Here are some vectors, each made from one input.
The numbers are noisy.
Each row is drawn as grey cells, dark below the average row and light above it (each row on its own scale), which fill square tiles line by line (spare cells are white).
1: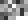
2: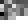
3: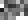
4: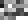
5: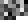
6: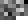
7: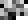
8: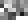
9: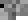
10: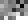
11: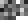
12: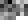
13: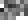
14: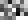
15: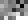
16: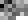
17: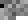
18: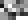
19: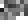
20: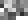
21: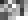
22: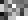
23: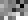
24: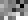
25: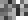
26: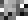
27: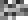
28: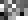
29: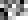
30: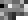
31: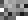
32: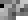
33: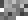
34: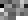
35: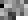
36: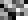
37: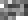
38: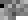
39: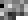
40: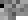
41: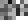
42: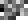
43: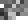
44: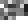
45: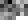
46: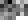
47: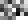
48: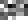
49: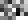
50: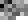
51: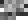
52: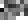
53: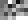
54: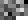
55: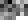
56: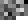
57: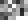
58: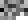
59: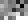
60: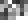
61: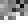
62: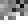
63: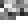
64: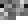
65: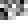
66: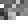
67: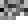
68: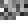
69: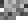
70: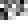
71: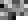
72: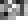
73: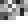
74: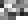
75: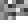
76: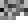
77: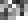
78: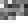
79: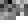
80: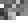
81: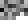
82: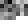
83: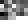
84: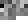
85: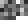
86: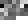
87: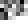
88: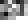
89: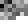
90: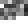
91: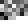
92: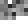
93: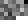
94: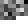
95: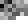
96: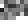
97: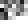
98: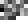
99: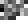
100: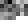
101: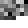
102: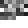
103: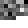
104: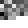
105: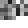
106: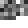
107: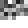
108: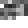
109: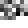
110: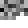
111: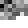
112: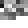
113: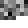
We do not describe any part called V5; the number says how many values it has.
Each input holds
a list of up to two items, each a true/false value and a value of V5.
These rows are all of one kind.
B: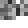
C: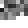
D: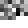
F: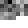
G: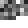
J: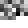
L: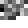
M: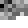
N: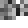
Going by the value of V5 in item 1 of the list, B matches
D, J and N.
